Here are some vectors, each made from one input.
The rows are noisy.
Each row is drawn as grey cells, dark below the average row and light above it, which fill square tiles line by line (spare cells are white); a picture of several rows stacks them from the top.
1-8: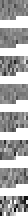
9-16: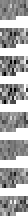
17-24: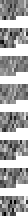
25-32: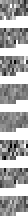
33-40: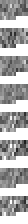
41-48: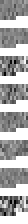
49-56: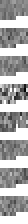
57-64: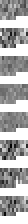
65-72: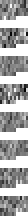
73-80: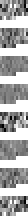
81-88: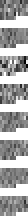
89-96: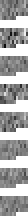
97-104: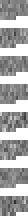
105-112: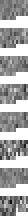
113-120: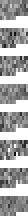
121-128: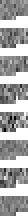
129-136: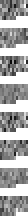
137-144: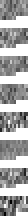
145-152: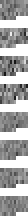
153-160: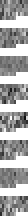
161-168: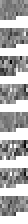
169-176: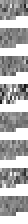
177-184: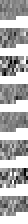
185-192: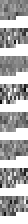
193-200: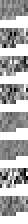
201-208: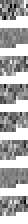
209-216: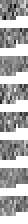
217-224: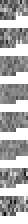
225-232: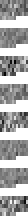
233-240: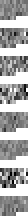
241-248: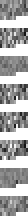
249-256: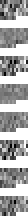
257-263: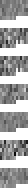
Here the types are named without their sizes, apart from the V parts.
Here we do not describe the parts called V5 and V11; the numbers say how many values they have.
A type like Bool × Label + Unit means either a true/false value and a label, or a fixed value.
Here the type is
Bool × Line × V11 + V5.
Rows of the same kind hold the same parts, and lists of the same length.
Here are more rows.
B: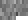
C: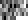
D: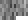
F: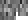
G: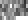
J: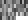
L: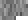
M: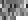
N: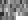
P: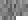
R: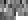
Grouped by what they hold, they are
B, C, D, G, L, M, P
F, J, N, R

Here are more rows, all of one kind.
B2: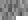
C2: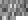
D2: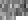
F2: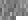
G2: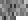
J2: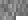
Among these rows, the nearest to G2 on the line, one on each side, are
C2 and F2.
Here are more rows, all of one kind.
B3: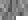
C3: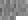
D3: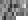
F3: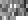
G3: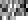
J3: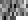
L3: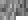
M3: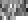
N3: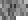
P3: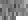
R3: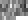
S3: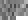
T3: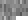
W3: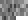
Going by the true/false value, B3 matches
F3, G3, L3 and N3.
